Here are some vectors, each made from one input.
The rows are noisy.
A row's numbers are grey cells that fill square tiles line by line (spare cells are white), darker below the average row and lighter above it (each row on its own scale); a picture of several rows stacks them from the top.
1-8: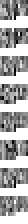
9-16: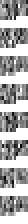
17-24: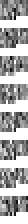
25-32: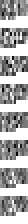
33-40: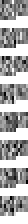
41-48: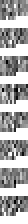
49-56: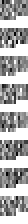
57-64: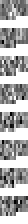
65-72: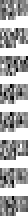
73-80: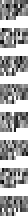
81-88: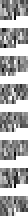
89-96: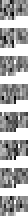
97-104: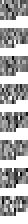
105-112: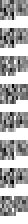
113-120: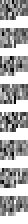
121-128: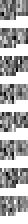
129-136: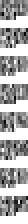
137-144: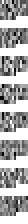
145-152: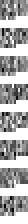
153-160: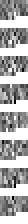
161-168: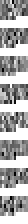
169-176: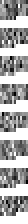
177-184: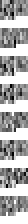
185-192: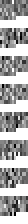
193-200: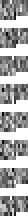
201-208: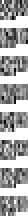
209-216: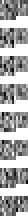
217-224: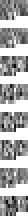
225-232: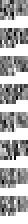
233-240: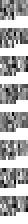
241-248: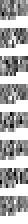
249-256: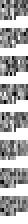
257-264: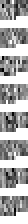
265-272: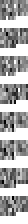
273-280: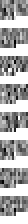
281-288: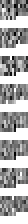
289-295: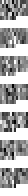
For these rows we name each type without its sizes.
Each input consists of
a list of points on a line.
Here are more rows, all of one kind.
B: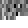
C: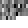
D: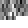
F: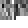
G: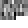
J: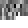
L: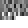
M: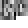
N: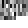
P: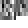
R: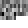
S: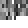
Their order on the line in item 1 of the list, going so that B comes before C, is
D, L, J, B, C, S, F, P, N, M, G, R.
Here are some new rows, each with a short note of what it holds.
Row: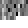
a list of three items
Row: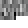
a list of two items
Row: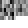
a list of one item
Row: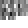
a list of one item
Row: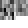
a list of one item
